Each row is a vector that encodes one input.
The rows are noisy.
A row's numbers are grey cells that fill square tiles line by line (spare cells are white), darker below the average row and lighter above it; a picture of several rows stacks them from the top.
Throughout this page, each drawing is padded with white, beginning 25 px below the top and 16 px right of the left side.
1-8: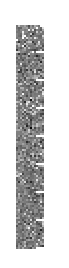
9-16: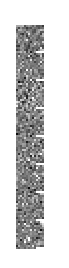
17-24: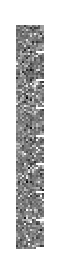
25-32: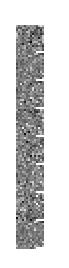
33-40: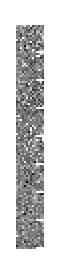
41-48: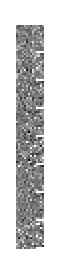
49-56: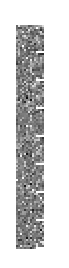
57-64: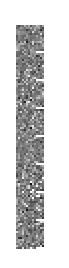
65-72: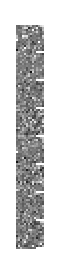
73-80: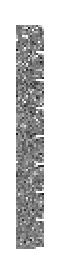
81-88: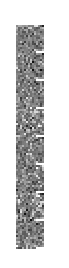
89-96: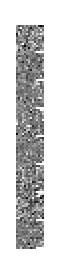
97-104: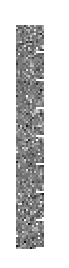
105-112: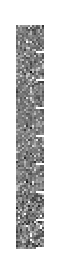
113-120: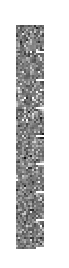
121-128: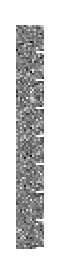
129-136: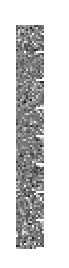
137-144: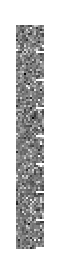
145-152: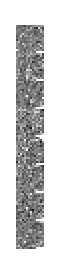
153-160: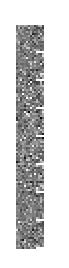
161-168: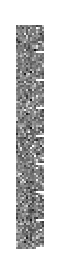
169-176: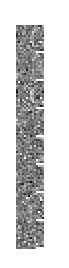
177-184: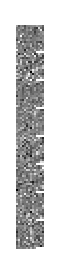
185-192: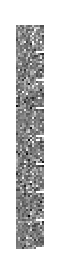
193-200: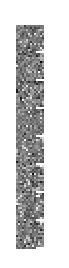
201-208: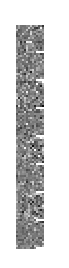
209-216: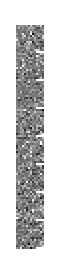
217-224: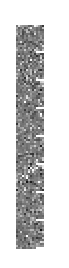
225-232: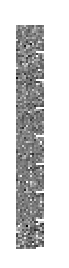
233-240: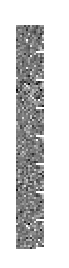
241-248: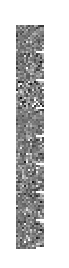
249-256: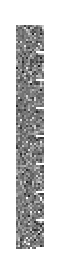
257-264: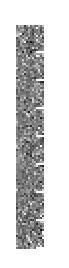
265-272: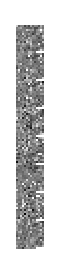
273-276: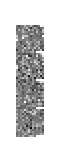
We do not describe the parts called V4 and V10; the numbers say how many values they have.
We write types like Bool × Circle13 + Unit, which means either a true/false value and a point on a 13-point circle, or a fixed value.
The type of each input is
(Bool × Bool × Bool + Line7) × V4 + Line3 × Line5 + V10.
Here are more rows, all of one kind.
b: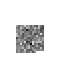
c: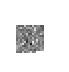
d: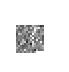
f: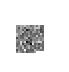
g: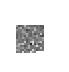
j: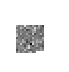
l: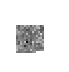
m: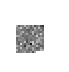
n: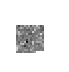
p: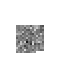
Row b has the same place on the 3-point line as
f, g, m and p.
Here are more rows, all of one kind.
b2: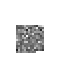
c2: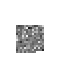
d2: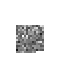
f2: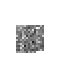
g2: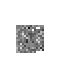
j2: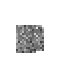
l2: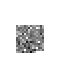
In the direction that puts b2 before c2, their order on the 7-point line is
j2, b2, c2, g2, f2, d2, l2.
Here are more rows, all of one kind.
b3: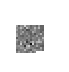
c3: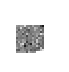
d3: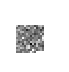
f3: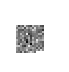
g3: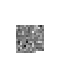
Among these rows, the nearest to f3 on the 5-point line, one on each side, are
c3 and d3.
